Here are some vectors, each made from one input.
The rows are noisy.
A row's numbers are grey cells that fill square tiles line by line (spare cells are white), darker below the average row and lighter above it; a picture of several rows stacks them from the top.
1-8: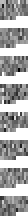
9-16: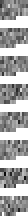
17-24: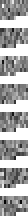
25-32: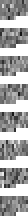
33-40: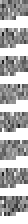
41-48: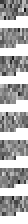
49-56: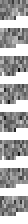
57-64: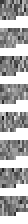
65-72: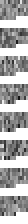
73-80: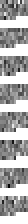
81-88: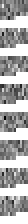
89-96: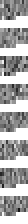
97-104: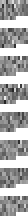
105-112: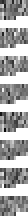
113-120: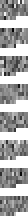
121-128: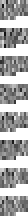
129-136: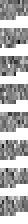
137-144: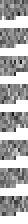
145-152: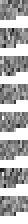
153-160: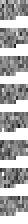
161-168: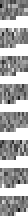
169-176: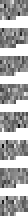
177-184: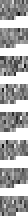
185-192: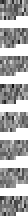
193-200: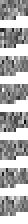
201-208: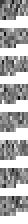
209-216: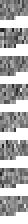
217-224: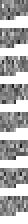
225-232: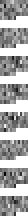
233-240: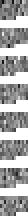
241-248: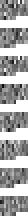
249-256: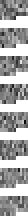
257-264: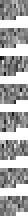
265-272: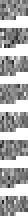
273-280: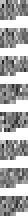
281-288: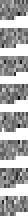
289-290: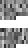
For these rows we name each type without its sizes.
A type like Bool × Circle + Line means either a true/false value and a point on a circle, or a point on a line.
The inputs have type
(Circle + Unit) × List(Line).
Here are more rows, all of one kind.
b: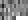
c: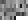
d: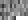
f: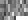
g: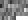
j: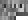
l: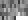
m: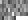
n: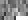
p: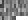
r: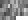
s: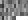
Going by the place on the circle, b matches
m, p and s.
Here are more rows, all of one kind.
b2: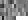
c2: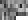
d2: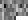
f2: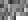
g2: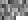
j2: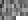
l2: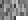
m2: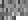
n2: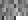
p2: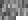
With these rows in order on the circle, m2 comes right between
c2 and f2.
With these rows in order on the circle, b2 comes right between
d2 and g2.
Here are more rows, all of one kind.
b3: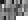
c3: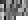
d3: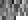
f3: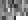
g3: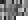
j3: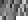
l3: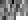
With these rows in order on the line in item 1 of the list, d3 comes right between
j3 and l3.
